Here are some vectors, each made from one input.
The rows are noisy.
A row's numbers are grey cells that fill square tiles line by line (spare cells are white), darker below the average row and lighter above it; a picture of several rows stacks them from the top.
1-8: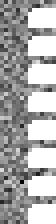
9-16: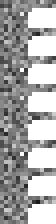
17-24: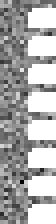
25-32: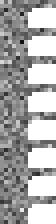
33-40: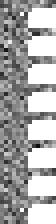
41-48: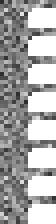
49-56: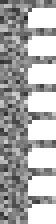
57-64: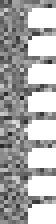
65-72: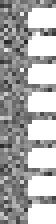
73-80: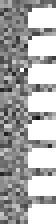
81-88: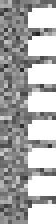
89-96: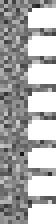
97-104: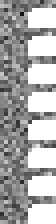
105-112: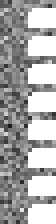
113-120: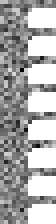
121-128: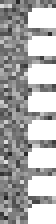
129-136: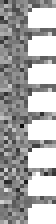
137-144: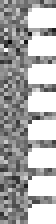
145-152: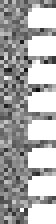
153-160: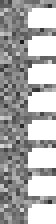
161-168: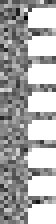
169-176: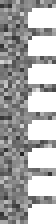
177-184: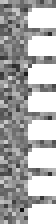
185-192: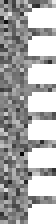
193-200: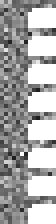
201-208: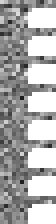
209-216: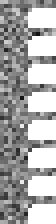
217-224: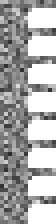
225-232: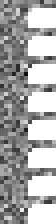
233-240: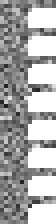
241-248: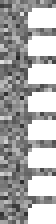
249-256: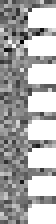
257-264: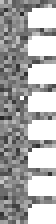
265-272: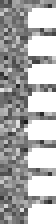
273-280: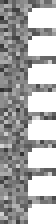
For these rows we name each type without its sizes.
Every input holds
three true/false values.
